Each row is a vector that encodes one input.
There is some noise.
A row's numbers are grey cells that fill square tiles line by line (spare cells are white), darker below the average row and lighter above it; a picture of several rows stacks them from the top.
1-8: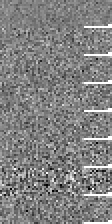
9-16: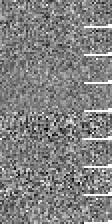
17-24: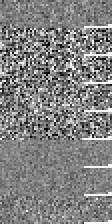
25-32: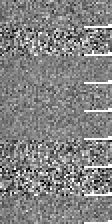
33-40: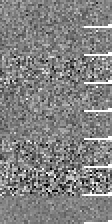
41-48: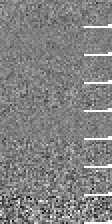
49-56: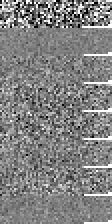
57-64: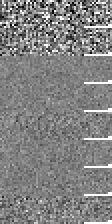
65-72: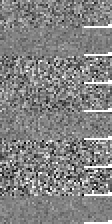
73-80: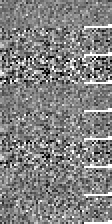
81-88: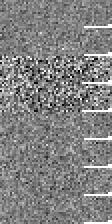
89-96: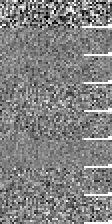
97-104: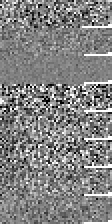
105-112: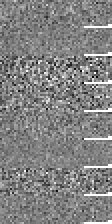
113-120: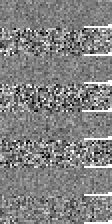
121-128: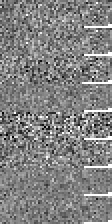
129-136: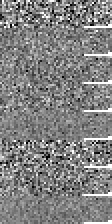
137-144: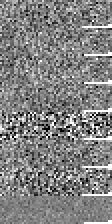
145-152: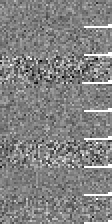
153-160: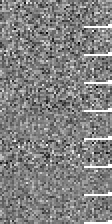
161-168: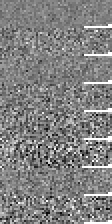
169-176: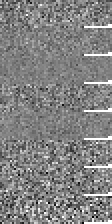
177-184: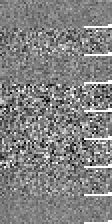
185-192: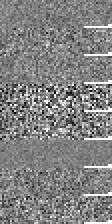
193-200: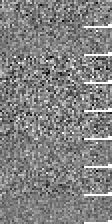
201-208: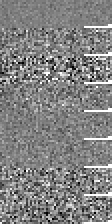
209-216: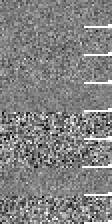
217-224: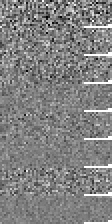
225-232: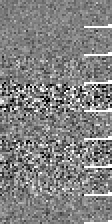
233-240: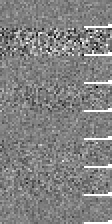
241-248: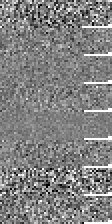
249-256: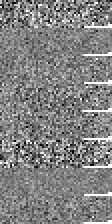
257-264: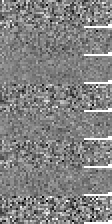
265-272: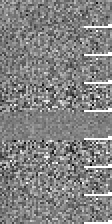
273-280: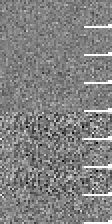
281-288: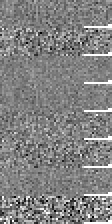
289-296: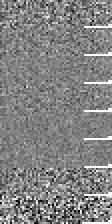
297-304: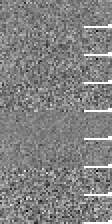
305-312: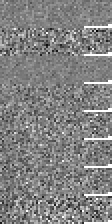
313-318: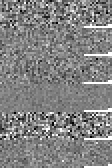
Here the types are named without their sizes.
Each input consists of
a node of a tree and three true/false values.
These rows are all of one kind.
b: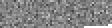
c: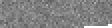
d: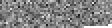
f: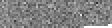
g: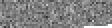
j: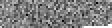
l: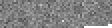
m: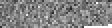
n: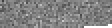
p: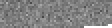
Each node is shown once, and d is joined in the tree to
g.
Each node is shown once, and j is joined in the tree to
c and n.
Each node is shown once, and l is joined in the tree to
n.
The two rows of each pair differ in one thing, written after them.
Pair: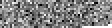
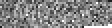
one of the three true/false values
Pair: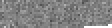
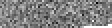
one of the three true/false values
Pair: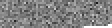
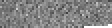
the node of the tree
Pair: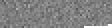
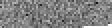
the node of the tree
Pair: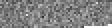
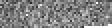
the node of the tree
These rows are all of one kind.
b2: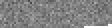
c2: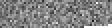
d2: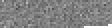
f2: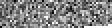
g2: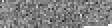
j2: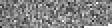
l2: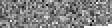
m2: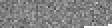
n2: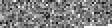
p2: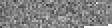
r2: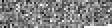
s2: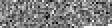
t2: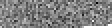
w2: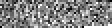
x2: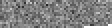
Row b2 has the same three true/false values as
d2, m2, n2 and s2.
